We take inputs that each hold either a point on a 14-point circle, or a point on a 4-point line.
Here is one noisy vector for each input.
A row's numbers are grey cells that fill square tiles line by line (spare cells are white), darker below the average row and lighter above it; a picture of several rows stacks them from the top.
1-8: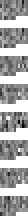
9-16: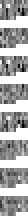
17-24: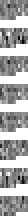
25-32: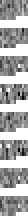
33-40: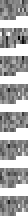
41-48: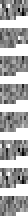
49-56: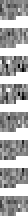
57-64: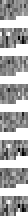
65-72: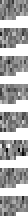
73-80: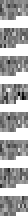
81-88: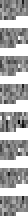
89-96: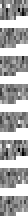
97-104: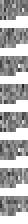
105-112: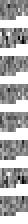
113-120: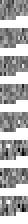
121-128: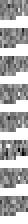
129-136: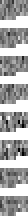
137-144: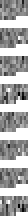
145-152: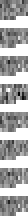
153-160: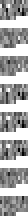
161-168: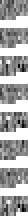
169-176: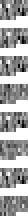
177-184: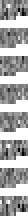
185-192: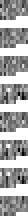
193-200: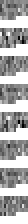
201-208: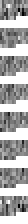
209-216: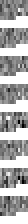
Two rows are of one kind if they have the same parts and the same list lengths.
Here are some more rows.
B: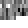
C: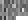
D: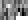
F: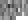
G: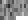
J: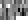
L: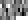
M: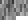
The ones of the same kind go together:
B, D, J, L
C, F, G, M

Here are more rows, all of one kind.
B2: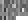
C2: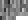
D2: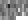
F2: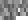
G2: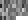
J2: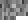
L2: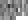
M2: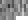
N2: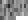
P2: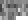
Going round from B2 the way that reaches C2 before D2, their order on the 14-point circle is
B2, C2, N2, M2, L2, D2, P2, F2, J2, G2.
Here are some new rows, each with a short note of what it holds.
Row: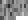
a point on a 14-point circle
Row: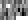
a point on a 4-point line
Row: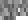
a point on a 14-point circle
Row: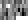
a point on a 4-point line
